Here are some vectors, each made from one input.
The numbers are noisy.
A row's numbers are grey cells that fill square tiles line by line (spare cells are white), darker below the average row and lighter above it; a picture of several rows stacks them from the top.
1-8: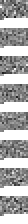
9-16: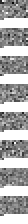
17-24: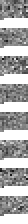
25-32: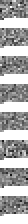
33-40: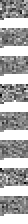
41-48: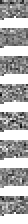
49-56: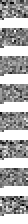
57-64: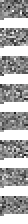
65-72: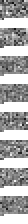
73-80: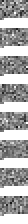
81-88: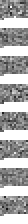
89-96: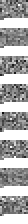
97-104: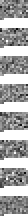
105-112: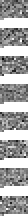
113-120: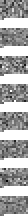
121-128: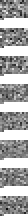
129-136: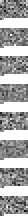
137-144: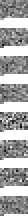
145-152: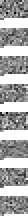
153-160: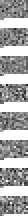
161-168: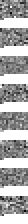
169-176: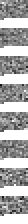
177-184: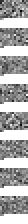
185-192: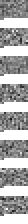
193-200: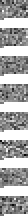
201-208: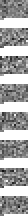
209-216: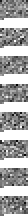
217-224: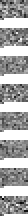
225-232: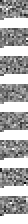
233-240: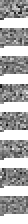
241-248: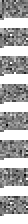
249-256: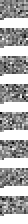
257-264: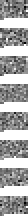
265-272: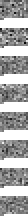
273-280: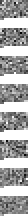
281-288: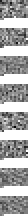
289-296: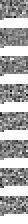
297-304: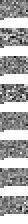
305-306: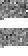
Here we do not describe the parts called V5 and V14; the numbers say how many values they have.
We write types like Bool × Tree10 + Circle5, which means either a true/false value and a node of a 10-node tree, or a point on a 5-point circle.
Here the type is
(Circle10 + V5) × (Circle11 + V14).
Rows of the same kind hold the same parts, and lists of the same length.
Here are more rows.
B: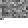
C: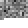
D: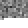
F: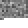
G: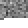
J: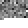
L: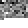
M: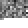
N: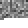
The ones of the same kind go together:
B, D, F, G
C, J, M
L
N

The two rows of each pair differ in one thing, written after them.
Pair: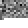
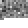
the value of V5
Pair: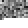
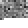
the place on the 11-point circle
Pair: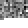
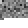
the place on the 11-point circle
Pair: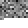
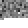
the place on the 11-point circle
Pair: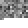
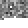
the place on the 11-point circle
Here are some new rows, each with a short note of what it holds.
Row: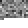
a point on a 10-point circle and a value of V14
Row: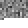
a value of V5 and a value of V14
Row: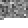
a value of V5 and a value of V14
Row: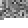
a point on an 11-point circle and a value of V5
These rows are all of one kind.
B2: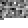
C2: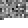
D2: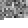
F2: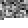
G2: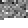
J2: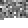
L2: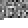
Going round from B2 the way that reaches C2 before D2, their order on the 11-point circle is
B2, J2, G2, C2, L2, D2, F2.
